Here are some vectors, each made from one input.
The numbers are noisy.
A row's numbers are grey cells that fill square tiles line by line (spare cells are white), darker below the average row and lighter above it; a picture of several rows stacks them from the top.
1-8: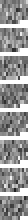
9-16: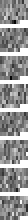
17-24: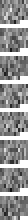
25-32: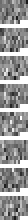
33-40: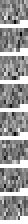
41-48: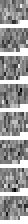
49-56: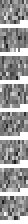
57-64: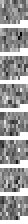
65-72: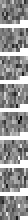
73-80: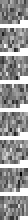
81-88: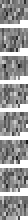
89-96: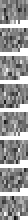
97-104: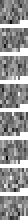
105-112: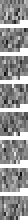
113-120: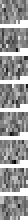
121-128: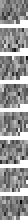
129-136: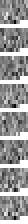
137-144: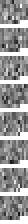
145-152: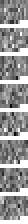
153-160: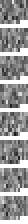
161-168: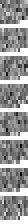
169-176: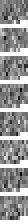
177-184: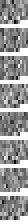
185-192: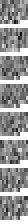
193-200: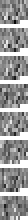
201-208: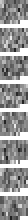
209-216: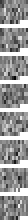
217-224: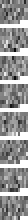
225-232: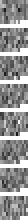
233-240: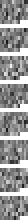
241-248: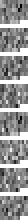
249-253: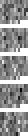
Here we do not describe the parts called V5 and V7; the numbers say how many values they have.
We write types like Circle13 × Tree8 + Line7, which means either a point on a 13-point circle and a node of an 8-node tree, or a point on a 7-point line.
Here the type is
Bool × (Line9 + V7) × V5.
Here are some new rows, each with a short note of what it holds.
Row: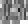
a point on a 9-point line, a true/false value and a value of V5
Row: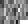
a true/false value, a value of V5 and a value of V7
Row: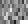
a true/false value, a value of V5 and a value of V7
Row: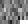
a true/false value, a value of V5 and a value of V7
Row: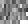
a point on a 9-point line, a true/false value and a value of V5
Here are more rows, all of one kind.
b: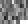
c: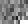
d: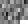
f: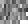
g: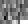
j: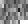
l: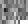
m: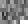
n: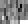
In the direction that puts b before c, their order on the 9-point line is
b, c, f, j, m, d, l, g, n.
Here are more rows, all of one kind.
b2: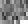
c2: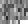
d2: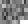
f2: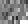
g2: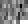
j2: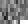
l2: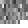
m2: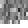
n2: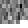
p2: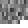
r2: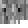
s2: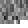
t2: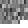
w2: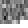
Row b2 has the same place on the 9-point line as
c2, f2, m2 and s2.
